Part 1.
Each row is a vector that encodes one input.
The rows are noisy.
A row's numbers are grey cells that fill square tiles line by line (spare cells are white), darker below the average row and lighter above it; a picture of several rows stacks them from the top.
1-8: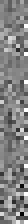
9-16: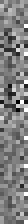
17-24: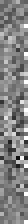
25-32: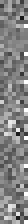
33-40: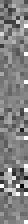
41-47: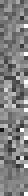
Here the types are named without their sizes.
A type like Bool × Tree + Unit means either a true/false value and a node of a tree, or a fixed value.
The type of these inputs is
Line.
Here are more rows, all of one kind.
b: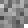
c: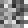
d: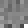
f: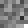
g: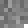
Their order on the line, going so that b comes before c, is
f, g, d, b, c.
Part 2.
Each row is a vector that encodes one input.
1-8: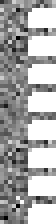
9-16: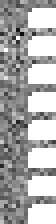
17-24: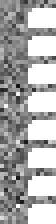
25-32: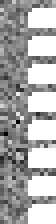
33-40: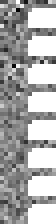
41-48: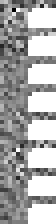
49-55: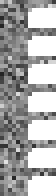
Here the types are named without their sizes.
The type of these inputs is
Circle.
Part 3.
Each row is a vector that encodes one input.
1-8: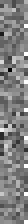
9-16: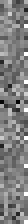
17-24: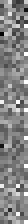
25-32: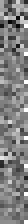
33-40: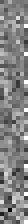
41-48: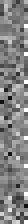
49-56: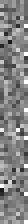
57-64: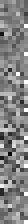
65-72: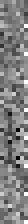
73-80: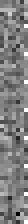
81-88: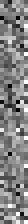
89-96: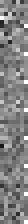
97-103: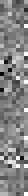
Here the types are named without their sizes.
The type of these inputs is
Circle + Unit.
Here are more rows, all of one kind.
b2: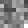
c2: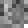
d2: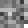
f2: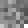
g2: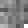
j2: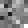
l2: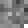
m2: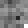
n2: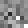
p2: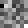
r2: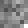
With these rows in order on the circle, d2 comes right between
j2 and m2.
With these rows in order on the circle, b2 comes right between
f2 and r2.
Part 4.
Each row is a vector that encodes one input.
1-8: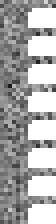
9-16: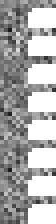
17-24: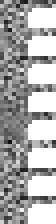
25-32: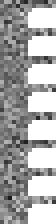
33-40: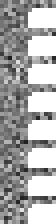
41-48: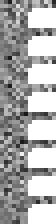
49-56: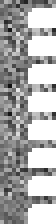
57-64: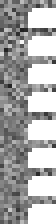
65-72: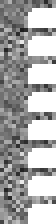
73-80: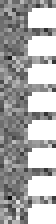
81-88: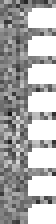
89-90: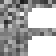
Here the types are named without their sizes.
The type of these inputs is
Line.
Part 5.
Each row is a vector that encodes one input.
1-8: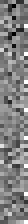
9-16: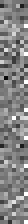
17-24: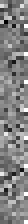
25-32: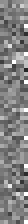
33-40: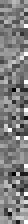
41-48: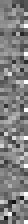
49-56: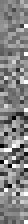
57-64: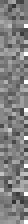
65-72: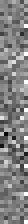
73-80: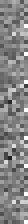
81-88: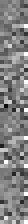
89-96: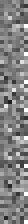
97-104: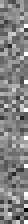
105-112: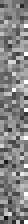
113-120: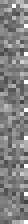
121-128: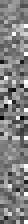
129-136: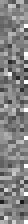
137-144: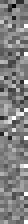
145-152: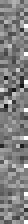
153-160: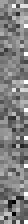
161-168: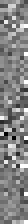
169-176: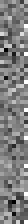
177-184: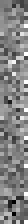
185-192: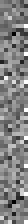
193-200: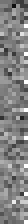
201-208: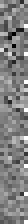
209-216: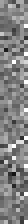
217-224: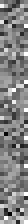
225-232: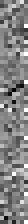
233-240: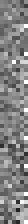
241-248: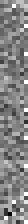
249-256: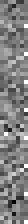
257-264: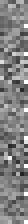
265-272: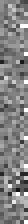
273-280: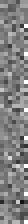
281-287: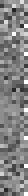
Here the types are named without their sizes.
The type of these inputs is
Bool × Bool × Bool.
